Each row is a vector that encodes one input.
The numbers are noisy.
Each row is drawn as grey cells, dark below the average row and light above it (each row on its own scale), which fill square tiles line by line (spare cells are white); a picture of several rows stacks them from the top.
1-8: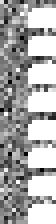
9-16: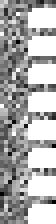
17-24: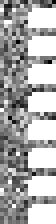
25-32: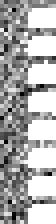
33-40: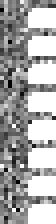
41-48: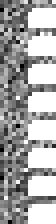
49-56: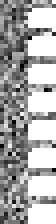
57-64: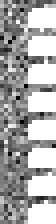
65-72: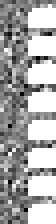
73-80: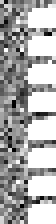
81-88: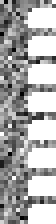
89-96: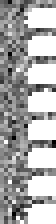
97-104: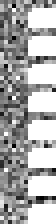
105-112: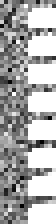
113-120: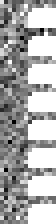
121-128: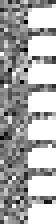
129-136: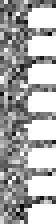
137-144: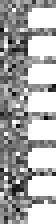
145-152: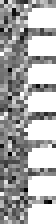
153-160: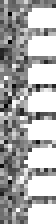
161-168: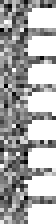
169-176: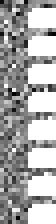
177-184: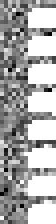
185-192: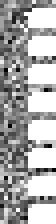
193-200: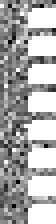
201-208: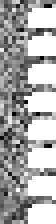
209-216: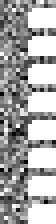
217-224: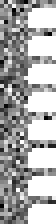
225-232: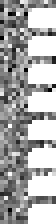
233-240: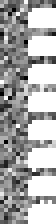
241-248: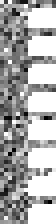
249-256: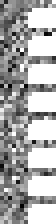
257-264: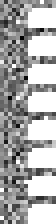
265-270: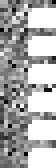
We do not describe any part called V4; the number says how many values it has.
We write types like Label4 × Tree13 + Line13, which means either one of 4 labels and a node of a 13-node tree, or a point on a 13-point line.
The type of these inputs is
Bool × (Line5 + Tree10) × V4 + Line10.
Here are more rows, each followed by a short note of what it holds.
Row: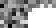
a node of a 10-node tree, a true/false value and a value of V4
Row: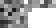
a point on a 5-point line, a true/false value and a value of V4
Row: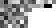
a point on a 10-point line
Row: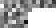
a point on a 10-point line
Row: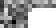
a point on a 5-point line, a true/false value and a value of V4
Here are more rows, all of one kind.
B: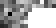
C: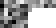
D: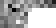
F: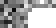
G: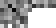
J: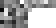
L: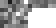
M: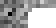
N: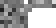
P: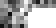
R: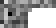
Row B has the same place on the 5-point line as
C and D.
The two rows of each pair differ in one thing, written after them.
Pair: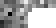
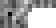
the value of V4
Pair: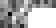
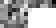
the true/false value
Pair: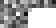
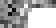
the value of V4
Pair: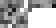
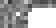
the value of V4
